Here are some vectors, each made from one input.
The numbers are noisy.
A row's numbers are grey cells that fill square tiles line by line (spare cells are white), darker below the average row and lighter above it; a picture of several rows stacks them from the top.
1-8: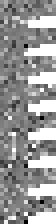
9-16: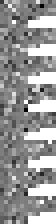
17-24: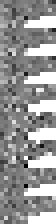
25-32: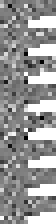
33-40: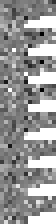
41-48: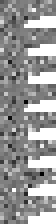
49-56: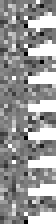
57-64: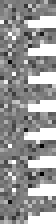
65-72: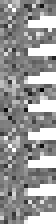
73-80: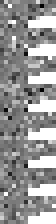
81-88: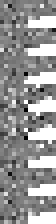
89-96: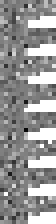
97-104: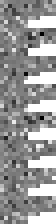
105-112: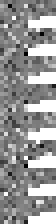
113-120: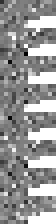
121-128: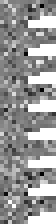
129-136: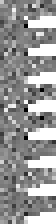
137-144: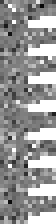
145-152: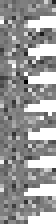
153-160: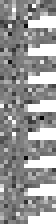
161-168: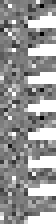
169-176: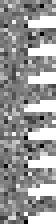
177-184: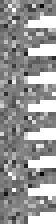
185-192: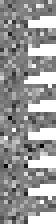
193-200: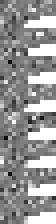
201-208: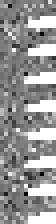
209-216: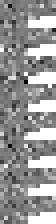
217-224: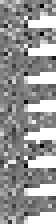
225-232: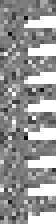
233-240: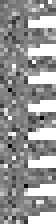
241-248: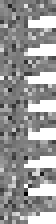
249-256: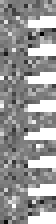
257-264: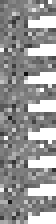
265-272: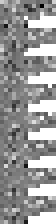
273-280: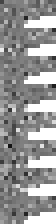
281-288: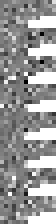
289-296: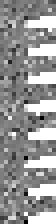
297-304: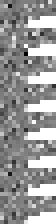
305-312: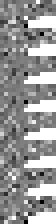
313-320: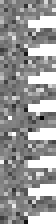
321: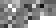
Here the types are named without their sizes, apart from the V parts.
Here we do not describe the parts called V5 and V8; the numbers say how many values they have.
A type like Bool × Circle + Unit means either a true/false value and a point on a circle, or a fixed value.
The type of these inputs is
(Bool × Circle + V8) × V5.
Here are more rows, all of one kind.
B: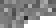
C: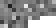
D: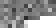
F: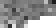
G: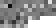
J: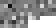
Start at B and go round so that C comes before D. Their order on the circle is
B, F, G, C, J, D.
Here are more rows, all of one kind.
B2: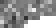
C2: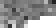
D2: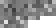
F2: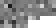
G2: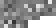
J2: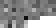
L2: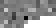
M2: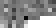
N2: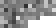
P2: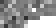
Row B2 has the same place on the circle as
D2, L2 and M2.
